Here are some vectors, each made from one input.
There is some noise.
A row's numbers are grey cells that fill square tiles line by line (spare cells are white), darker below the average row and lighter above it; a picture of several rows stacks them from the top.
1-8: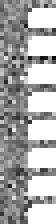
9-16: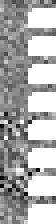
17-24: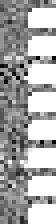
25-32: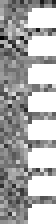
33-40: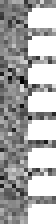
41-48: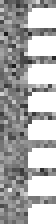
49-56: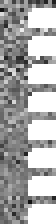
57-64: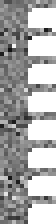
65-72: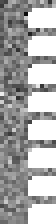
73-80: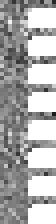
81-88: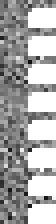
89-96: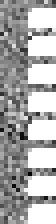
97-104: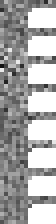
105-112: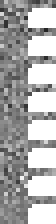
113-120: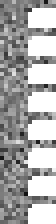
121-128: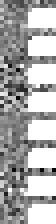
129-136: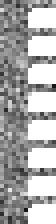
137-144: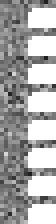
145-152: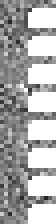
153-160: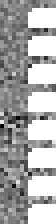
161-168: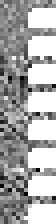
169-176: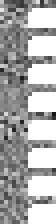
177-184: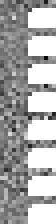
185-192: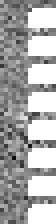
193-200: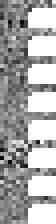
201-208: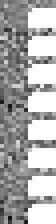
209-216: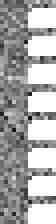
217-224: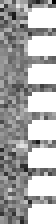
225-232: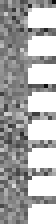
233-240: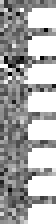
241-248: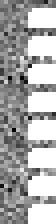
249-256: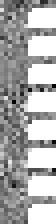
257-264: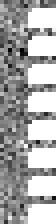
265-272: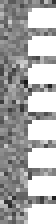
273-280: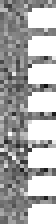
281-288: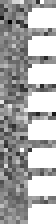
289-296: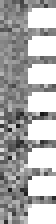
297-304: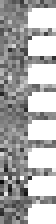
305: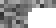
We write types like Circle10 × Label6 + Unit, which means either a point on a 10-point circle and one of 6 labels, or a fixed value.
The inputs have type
Bool × (Circle13 + Unit) + Line15.
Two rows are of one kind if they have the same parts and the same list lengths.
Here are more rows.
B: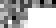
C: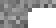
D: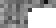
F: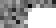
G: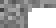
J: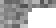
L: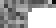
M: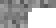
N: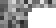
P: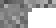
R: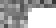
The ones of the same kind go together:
B, M
C, D, G, J, P, R
F, L, N

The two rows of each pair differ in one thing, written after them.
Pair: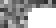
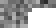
the place on the 13-point circle
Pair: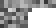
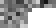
the place on the 13-point circle
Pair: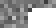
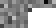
the place on the 13-point circle
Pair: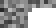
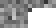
the place on the 13-point circle
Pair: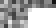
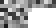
the place on the 13-point circle
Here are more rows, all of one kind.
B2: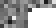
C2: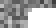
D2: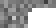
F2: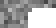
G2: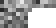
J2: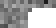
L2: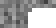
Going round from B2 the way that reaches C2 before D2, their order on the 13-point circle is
B2, C2, G2, D2, L2, F2, J2.
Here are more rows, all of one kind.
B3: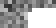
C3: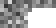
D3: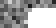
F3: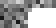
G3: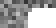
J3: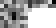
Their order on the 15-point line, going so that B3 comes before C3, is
F3, D3, G3, B3, C3, J3.
